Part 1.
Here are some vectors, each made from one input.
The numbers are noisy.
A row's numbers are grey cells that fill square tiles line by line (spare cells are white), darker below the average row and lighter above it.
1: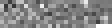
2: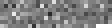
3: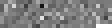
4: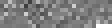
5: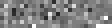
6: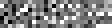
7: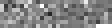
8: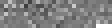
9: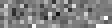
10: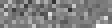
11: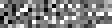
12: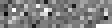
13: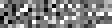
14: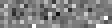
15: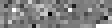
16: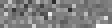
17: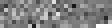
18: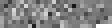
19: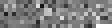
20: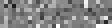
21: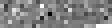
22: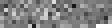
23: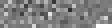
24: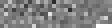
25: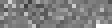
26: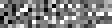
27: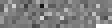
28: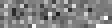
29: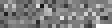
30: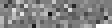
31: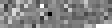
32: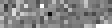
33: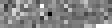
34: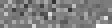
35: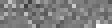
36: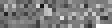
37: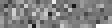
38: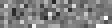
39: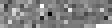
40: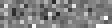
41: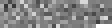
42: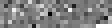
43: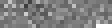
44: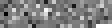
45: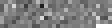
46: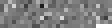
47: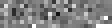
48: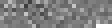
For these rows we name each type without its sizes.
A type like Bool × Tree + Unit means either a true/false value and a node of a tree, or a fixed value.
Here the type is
List(Line).
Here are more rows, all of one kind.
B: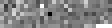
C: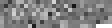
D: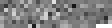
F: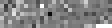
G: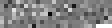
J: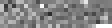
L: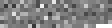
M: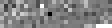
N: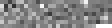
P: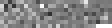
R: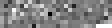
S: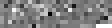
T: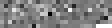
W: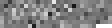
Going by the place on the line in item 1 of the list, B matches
F, L and M.
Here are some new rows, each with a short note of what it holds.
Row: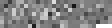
a list of two items
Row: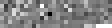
a list of two items
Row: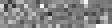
a list of two items
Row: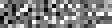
the empty list
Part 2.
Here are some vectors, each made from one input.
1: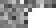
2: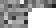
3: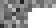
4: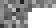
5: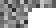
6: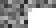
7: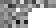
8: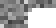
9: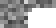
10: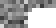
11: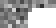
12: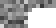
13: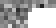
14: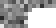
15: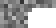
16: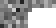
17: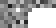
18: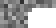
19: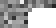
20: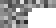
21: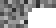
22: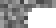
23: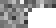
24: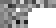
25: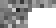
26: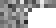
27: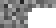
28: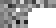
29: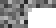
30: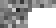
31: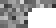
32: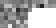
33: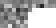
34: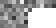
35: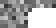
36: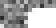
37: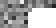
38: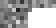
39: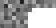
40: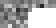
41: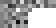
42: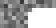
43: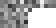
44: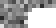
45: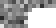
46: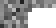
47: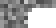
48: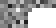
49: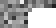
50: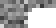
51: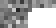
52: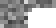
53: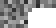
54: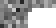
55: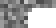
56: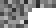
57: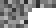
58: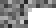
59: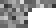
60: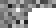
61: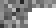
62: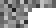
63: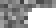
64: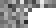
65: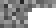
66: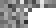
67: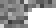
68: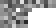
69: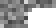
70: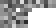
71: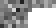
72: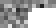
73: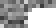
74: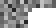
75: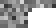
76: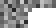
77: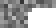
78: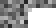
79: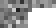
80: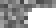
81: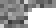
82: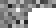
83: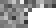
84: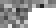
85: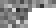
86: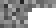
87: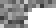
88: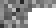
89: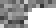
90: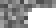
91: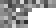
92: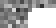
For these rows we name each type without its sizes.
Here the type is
Line + Tree.
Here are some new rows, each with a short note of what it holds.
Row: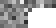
a node of a tree
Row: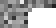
a node of a tree
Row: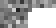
a point on a line
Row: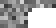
a node of a tree
